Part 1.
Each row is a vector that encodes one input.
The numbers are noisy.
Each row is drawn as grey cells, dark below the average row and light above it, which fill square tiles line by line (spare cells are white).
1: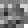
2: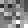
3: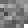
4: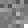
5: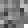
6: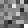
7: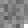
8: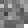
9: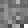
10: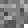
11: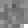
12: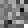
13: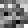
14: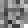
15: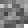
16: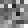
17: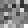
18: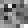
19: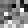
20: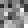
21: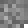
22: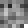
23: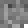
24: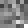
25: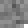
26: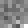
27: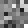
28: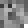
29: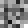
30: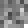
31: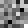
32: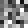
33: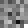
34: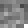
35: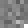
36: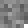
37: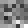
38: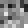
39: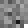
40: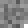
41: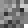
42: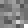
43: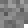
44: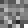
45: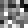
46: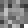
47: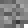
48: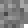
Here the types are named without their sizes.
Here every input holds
a point on each of two lines.
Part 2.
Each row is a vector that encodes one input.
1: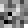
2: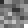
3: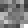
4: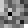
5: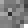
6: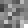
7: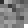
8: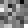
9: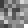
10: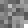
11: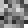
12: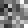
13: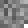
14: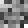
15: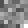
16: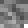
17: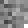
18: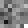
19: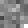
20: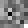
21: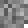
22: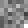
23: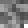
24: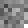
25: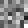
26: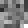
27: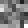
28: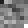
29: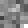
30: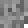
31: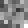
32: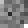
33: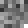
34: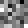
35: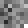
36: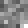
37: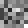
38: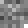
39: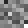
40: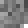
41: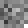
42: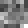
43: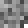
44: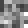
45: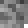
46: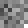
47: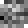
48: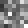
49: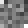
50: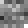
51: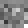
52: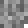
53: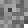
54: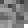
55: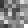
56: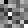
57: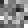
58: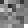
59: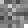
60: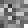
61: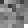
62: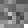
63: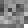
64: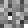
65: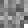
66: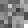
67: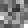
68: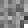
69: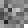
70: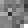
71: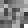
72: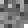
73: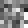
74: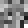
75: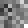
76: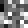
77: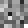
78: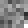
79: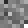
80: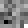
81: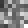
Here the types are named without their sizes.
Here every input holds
a label.
